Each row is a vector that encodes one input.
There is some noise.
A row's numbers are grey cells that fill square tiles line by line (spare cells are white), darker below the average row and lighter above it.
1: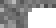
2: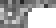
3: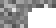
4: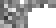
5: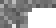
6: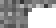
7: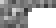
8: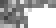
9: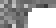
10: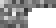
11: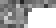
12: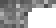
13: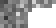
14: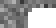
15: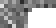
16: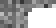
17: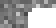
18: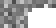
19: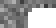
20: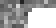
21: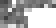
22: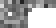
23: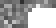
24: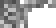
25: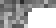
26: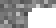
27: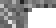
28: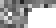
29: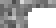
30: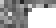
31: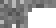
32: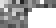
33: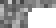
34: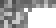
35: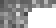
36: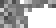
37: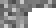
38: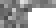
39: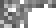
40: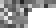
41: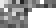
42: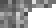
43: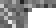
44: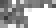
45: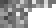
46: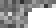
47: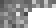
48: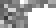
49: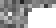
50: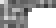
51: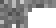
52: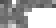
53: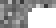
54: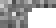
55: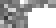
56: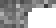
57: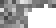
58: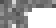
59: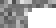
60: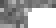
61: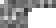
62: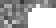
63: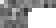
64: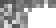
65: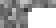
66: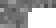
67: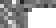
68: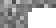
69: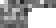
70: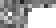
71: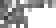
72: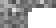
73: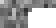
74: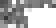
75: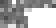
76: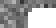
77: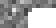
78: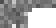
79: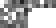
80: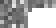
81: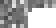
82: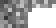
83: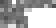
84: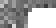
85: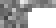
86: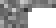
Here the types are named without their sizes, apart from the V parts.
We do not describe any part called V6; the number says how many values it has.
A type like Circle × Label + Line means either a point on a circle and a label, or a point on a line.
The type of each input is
Bool × Bool × Bool × V6 + Line.
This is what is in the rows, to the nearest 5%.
About 30% of them hold a point on a line. The rest hold three true/false values and a value of V6.
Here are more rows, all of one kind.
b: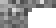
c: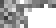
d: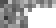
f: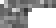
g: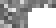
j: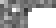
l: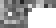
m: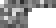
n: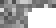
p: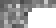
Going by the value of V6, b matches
c, j, m and n.
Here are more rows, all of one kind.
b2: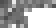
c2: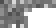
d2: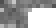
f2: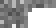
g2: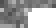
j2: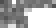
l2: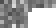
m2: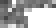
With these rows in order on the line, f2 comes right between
c2 and l2.
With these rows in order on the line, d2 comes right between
g2 and j2.
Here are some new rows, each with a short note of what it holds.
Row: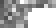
three true/false values and a value of V6
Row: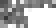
a point on a line
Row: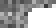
three true/false values and a value of V6
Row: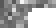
three true/false values and a value of V6
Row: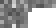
a point on a line
